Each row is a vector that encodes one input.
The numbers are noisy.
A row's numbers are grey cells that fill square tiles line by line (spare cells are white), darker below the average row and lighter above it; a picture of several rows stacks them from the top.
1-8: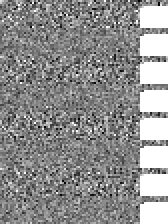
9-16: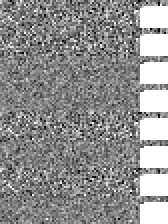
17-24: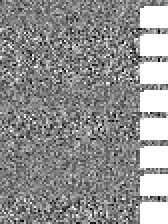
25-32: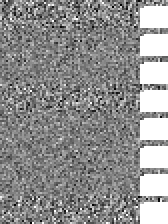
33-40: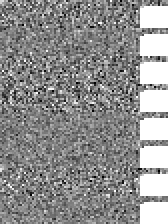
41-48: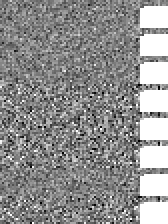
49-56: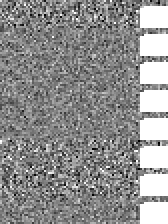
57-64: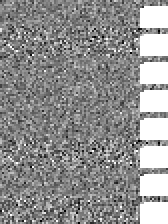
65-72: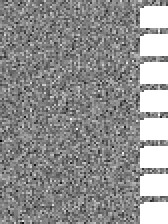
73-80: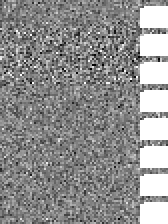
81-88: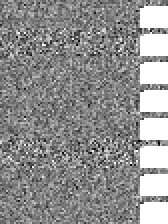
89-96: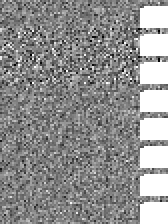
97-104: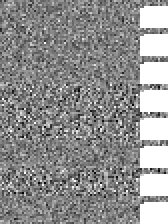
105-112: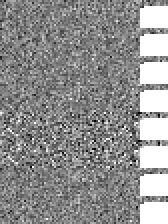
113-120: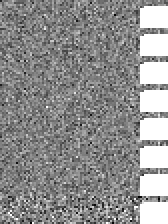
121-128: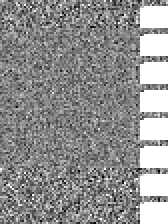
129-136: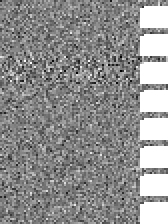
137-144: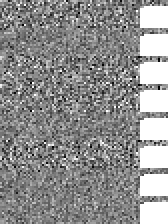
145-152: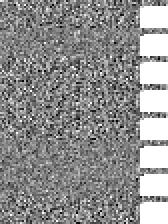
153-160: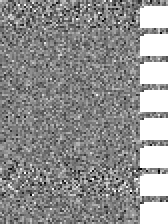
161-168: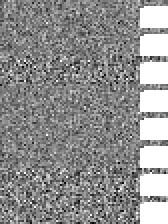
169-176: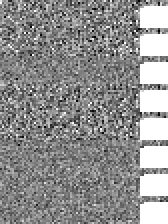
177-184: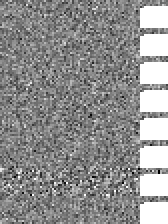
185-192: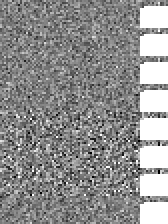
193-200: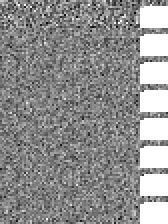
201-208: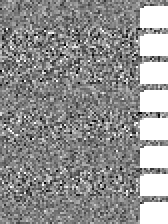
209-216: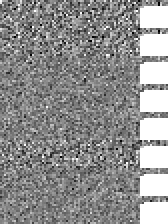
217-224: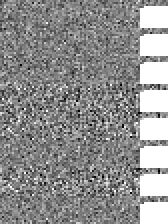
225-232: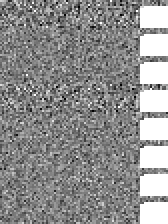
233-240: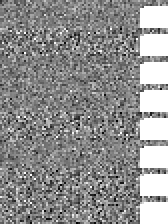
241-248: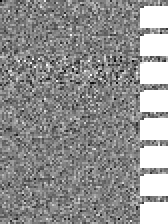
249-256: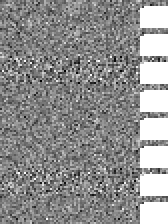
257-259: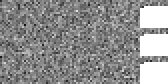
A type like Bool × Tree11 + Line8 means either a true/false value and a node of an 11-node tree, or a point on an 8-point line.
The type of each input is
Bool × Circle10 × Tree13 + List2(Line5).
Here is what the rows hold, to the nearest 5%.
About 65% of them hold a point on a 10-point circle, a node of a 13-node tree and a true/false value. The rest are lists of up to two points on a 5-point line: a few of all rows are empty, 15% hold one and 20% two.
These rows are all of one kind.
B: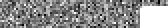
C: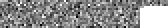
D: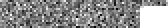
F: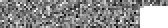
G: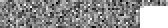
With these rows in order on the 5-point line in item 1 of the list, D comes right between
B and G.
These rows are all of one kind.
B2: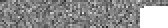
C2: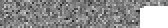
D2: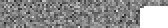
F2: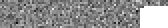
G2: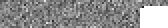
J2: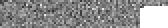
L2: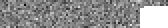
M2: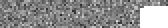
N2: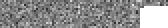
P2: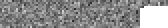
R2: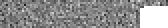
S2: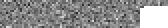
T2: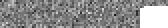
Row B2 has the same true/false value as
G2 and T2.
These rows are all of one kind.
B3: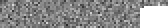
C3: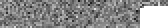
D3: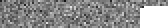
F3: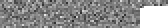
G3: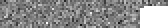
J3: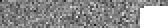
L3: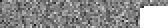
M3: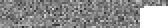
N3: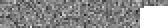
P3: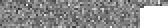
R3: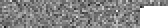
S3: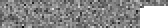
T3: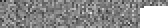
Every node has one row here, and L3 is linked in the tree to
R3.
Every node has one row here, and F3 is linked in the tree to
T3.
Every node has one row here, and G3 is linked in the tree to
D3.
